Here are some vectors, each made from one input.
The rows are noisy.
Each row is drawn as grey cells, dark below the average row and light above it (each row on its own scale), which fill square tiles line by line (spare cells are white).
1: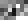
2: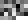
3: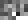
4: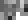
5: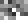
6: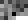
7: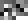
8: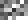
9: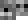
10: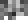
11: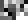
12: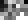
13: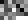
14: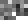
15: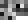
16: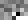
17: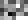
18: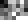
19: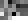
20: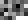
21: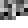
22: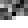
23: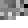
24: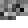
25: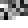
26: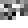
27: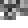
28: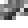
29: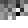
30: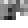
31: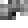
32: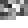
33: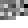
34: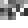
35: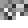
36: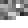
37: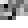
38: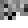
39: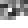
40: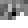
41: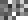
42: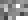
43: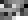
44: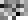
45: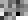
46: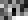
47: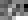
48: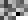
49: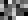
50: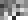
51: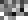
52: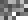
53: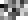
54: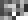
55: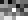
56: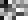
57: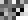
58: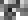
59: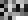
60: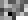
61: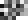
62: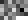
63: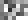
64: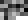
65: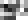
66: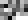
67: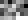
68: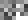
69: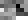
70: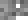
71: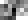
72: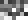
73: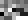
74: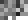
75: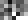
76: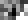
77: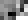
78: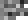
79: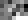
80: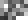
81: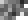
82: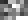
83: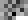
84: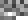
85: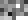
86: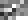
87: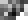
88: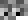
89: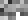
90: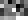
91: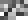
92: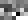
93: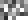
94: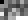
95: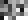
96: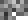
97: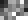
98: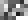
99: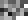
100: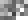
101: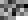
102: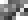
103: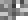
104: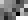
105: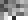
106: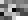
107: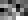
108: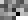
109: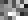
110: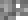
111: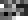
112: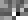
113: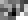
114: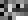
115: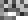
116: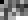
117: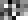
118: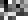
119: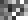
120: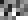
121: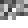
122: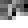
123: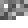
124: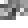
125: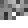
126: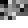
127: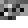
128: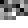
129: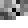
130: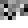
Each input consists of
three labels (each one of 6) and three true/false values.
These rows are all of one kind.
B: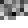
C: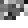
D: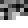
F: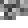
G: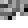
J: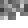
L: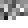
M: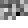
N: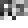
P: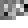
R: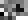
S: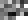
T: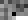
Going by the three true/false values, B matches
P, S and T.
